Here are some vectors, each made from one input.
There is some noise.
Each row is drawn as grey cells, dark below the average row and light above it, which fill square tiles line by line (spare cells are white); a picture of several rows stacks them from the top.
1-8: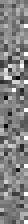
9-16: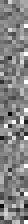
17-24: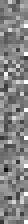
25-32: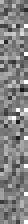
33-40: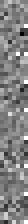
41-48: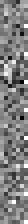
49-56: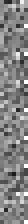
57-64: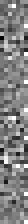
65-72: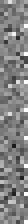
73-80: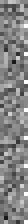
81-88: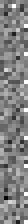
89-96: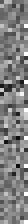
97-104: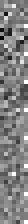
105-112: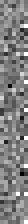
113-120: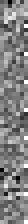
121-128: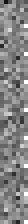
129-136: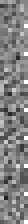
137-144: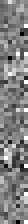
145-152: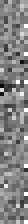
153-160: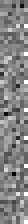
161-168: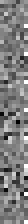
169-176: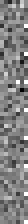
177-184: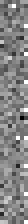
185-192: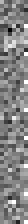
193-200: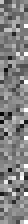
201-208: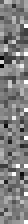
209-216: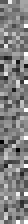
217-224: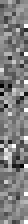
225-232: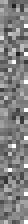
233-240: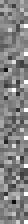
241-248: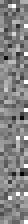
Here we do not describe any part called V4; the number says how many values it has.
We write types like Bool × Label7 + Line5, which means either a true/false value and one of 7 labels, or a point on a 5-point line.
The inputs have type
(Bool × Bool × Bool + V4) × (Label9 + Line5) + Label8.
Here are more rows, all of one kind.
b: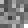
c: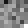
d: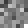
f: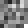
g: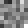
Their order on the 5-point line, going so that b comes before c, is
b, d, f, c, g.
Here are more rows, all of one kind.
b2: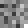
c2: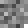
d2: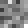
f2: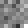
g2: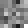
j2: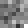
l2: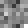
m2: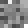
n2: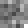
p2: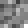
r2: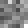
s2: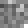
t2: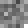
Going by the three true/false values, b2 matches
f2 and p2.
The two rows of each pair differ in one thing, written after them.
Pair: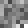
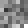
the value of V4
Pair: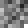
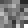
the label
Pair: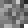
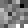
the label
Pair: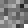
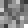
the label
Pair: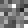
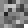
the label
